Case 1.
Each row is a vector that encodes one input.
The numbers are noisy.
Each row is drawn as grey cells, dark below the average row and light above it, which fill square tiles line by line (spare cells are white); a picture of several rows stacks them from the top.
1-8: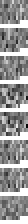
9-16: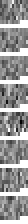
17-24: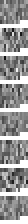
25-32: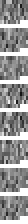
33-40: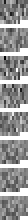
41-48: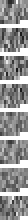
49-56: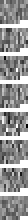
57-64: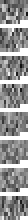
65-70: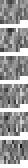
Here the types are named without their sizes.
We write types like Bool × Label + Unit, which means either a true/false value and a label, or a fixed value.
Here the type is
Bool × Bool × Bool.
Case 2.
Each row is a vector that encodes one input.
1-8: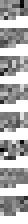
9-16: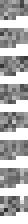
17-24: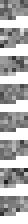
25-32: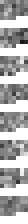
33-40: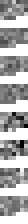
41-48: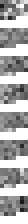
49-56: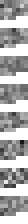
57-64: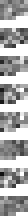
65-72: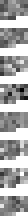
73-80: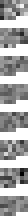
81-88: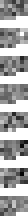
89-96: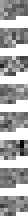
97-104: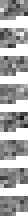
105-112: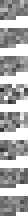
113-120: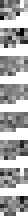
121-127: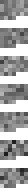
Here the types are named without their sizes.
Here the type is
Label.
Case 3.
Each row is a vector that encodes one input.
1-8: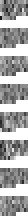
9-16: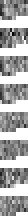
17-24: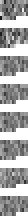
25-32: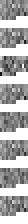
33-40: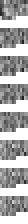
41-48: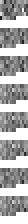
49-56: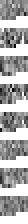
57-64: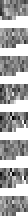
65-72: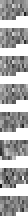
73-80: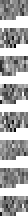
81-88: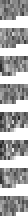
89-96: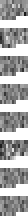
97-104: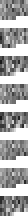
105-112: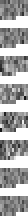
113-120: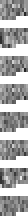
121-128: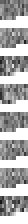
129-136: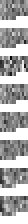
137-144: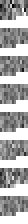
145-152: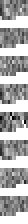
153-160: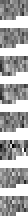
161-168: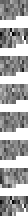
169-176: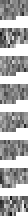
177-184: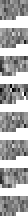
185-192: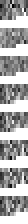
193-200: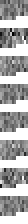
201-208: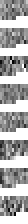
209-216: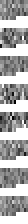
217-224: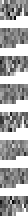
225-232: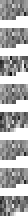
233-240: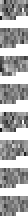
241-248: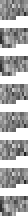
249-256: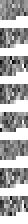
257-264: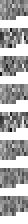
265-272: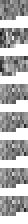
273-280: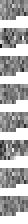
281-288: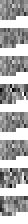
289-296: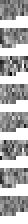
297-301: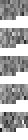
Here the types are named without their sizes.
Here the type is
Bool × Bool × Bool.
